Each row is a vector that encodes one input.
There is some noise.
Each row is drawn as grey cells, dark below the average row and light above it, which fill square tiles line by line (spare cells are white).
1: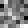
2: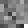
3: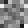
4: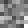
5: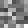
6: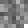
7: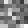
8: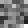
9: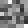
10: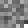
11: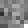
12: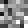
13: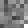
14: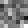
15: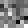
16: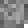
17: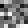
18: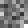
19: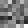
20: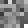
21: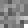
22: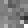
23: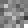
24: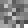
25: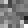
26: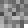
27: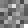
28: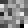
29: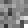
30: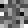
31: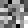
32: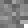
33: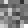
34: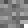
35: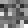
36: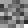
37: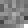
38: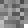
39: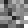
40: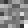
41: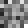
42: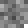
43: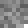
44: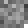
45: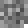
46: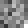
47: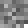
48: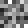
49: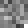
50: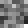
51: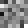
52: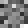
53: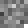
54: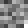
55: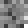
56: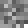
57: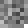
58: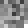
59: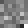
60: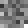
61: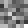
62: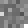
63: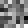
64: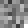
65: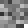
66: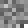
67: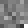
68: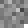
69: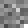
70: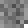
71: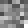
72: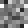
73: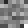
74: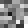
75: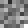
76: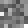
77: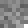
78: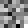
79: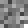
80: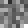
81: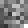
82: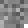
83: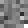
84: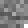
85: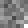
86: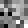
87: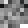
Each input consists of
one of 10 labels and a true/false value.
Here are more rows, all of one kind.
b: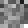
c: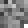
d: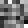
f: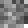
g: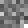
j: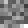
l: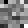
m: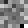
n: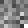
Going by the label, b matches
c, d and f.
